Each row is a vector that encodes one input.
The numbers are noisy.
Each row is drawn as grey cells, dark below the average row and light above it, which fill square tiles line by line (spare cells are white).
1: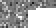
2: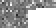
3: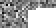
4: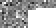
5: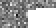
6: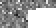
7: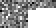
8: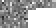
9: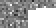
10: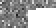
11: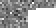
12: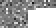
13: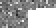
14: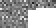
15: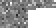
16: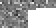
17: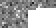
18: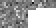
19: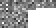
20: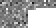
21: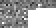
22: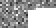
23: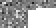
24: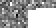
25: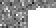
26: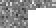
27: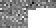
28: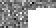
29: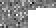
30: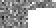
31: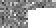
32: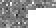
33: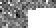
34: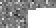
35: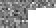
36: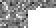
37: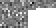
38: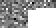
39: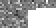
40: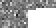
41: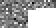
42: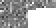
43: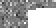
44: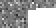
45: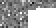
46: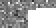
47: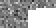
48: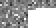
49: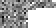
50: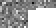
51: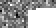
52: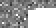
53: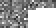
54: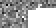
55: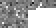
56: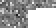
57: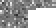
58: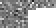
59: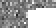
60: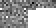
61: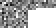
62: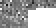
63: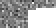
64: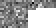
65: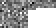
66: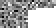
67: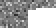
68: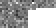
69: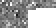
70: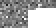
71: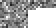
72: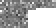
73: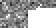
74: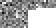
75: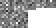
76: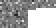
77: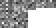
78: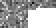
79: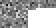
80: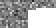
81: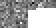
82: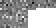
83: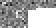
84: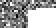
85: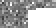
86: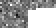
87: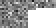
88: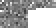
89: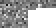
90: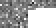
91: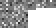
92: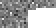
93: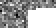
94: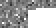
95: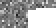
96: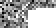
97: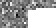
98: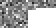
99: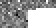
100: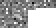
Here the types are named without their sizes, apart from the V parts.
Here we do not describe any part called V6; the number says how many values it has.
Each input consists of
either a node of a tree, or a true/false value and a value of V6.
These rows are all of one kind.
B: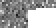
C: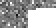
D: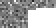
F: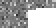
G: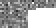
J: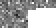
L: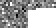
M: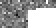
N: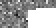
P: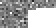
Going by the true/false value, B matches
C, F and L.
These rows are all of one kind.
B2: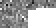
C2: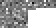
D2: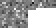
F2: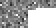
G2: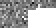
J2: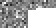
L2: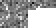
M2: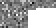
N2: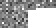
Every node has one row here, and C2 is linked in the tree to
J2.
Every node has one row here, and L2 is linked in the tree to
D2 and M2.
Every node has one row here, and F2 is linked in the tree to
D2 and N2.
